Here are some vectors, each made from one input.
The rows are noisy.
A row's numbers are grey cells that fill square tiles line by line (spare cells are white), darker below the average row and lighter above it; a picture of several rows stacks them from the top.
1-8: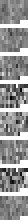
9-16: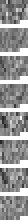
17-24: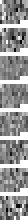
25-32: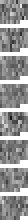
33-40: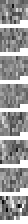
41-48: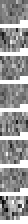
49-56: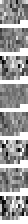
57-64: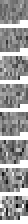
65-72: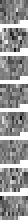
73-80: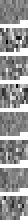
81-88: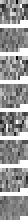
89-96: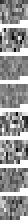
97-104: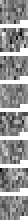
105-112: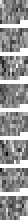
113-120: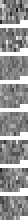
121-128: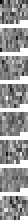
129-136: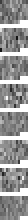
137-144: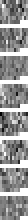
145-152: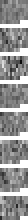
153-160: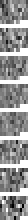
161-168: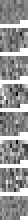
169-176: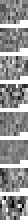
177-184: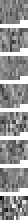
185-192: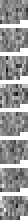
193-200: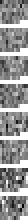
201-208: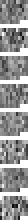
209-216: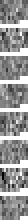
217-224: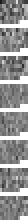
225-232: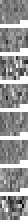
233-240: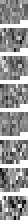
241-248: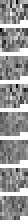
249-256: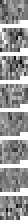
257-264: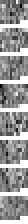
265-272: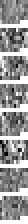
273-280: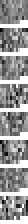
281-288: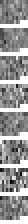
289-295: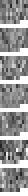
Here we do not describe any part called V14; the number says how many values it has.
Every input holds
either a fixed value, or a point on a 4-point line and a point on a 5-point line, or a true/false value and a value of V14.
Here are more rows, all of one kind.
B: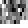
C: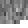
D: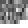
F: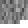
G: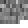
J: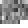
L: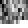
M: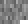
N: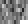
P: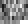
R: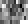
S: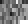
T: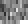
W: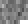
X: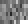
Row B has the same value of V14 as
D, F, N and P.
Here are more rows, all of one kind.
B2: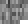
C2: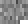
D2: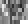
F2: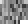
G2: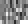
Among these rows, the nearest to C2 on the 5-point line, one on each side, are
D2 and G2.
